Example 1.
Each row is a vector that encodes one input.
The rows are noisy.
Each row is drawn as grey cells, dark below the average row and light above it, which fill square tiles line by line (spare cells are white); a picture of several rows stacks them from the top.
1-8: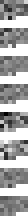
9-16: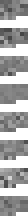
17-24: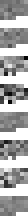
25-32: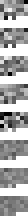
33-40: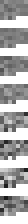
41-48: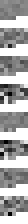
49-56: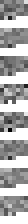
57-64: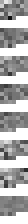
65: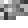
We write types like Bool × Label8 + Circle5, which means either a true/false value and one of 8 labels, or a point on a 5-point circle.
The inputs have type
Bool × Tree8.
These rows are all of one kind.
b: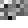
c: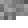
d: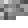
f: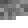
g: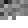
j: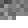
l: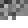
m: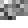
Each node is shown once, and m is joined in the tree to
g and j.
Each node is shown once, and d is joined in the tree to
b and j.
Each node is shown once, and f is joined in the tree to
j.
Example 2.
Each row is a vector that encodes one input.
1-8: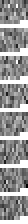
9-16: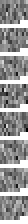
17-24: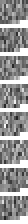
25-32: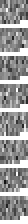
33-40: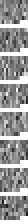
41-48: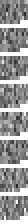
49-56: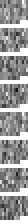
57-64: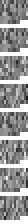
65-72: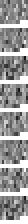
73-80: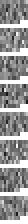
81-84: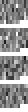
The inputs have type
(Circle9 + Unit) × Label7.
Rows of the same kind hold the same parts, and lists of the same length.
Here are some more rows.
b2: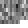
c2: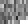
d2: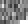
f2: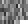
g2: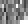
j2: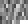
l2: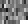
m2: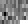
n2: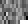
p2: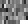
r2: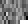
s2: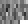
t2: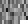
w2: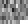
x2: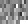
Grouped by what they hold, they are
b2, c2, d2, g2, j2, m2, w2, x2
f2, l2, n2, p2, r2, s2, t2

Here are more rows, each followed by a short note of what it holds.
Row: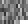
one of 7 labels
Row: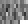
one of 7 labels
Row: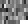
one of 7 labels
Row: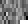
one of 7 labels
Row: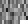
one of 7 labels
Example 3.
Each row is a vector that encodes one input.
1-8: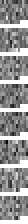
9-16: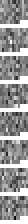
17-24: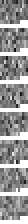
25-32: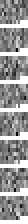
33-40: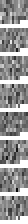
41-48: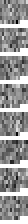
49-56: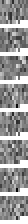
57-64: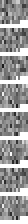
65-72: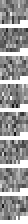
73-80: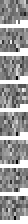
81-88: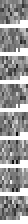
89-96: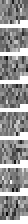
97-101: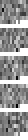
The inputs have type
(Circle13 + Unit) × Label11.
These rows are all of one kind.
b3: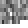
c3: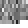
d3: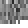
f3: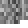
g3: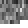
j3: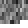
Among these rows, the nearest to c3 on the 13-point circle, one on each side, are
d3 and g3.
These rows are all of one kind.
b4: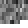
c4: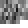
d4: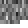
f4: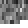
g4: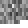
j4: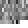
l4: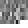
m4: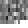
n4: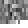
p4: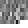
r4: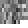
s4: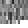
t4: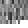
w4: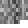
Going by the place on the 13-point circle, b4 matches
l4, m4 and p4.
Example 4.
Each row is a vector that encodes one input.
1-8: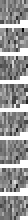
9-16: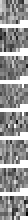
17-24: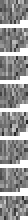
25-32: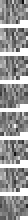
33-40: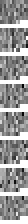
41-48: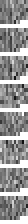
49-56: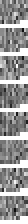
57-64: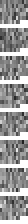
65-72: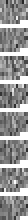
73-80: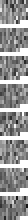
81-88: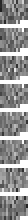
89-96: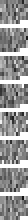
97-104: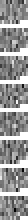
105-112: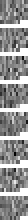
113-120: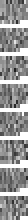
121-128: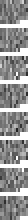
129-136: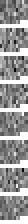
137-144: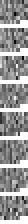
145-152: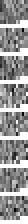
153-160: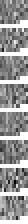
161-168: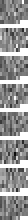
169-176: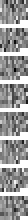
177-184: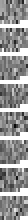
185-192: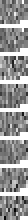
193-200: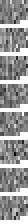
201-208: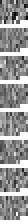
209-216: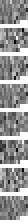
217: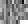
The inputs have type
Line8 × Line8 + Line10.
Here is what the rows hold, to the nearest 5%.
About 55% of them hold a point on each of two 8-point lines. The rest hold a point on a 10-point line.
